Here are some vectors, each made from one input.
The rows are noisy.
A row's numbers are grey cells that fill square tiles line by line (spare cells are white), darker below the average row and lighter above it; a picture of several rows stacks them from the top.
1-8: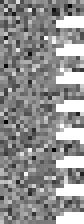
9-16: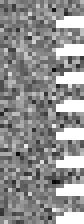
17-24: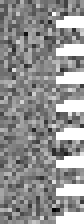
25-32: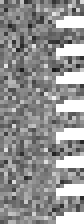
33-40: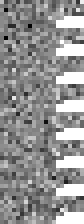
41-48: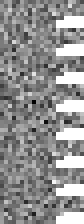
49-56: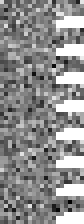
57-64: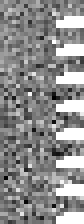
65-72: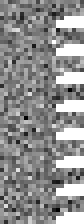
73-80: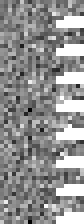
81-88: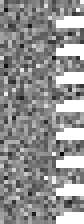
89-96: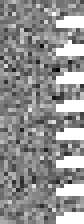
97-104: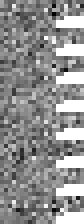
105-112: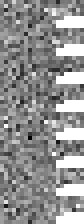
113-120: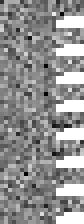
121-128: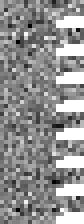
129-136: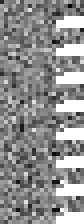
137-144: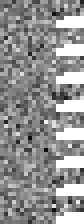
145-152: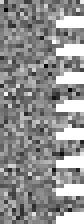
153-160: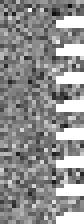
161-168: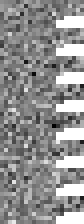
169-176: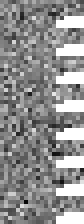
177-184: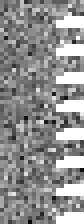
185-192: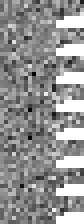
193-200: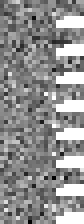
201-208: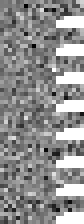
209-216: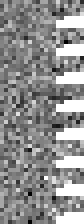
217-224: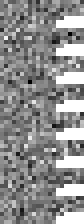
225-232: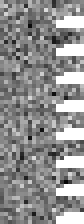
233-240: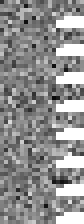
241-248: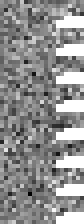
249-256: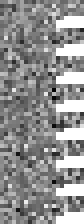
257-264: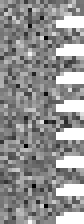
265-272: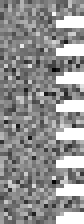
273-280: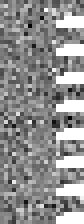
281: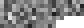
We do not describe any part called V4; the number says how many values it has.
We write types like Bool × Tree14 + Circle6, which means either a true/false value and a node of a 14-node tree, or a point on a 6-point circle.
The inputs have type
((Bool × Bool × Bool + Unit) × Tree7 × V4 + Tree11) × V4 × V4.
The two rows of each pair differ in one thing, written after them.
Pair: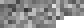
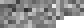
one of the three true/false values
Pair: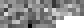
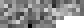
the node of the tree
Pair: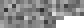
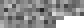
one of the three true/false values
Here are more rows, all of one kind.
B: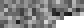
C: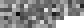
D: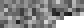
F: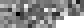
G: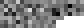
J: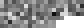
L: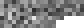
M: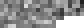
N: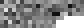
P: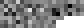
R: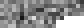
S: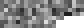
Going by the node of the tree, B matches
D, F, G and P.
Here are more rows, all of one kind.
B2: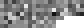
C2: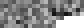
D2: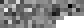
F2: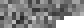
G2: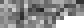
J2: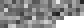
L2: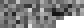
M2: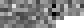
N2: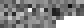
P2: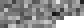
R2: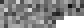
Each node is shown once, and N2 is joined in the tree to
R2.
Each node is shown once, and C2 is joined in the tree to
M2 and P2.
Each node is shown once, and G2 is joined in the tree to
J2.
